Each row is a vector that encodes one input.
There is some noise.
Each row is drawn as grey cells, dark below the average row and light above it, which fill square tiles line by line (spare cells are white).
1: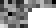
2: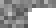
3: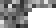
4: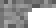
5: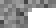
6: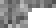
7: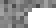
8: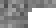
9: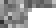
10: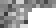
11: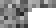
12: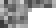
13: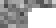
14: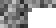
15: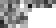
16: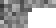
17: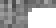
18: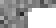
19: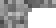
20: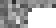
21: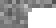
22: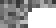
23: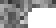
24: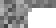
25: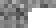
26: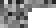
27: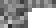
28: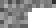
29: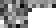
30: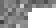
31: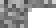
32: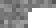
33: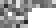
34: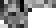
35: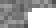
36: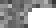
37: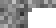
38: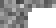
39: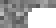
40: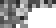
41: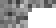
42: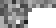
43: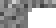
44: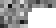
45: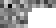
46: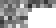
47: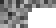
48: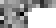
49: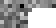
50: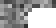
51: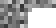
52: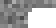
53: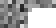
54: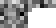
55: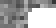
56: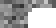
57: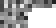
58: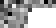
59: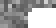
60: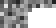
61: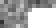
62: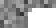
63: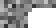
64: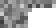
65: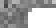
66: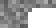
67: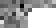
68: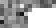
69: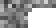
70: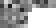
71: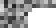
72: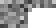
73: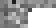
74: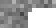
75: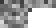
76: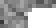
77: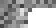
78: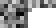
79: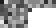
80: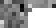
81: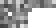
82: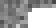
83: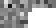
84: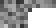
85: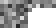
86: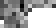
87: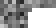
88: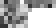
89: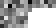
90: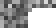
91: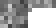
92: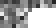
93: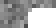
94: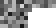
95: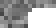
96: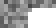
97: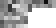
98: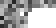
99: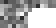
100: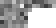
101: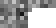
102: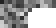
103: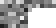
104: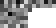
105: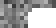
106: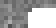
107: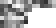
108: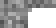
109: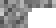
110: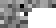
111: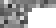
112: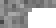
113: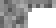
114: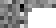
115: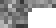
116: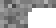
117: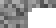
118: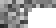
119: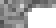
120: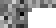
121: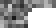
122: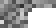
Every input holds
either a point on an 8-point circle, or a point on a 9-point circle and a true/false value.
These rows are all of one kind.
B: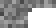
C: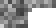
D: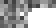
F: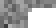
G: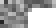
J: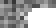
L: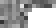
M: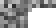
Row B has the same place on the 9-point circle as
D and J.
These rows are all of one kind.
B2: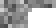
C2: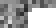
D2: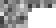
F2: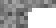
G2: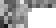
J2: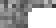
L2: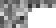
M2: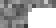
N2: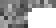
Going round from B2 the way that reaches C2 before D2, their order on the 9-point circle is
B2, F2, G2, M2, N2, C2, L2, J2, D2.
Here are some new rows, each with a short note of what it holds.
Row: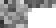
a point on a 9-point circle and a true/false value
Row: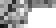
a point on an 8-point circle
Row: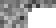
a point on a 9-point circle and a true/false value
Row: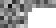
a point on an 8-point circle
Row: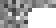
a point on an 8-point circle
